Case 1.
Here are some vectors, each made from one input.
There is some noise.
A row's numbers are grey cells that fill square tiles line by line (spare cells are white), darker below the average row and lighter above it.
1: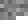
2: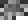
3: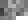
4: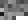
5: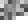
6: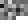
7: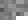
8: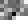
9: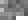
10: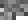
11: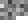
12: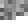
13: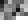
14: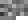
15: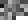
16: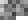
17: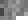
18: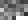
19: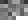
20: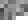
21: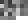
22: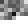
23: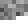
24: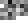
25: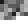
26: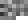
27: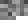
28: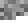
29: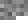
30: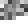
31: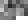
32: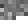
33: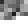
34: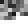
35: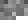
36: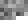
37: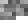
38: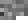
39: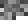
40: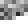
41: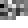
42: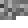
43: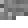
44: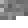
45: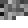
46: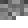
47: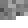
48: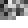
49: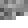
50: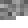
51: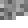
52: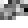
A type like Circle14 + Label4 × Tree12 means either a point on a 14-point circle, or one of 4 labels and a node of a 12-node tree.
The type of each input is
List2(Line4).
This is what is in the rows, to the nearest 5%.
All of them are lists of up to two points on a 4-point line: about 10% are empty, 50% hold one and 40% two.
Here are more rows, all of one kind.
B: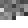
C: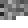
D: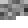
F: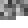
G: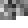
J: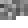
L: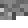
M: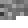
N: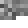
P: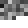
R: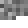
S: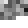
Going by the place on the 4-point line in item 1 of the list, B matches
N and R.
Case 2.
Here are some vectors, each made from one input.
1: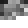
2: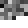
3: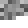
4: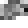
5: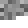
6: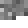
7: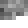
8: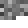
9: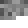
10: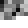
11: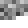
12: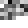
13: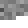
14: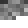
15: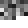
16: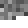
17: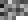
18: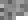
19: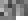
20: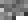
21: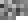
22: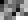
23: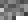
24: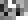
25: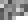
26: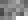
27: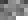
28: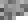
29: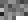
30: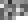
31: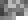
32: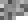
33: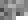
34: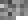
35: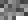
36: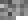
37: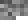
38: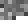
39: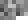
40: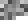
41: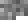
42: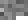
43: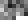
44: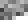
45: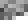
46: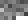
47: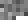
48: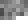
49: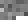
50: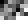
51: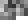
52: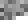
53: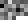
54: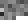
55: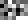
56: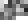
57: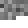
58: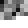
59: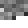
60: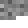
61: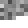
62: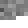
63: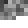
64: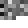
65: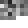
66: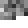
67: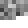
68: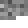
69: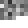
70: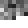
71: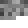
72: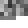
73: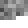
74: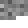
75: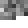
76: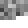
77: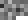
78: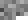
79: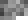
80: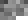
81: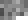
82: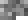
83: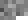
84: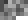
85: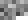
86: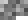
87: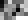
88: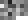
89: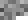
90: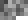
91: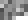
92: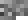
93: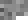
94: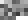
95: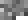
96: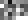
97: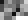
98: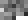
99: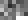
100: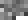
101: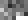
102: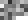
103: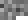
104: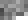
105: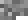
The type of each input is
List2(Line4).
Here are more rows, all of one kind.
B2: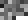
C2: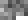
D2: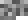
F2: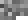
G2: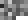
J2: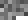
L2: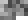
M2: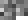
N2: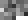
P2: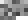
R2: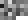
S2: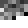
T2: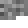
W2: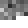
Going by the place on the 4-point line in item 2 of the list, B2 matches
F2, G2, P2 and R2.
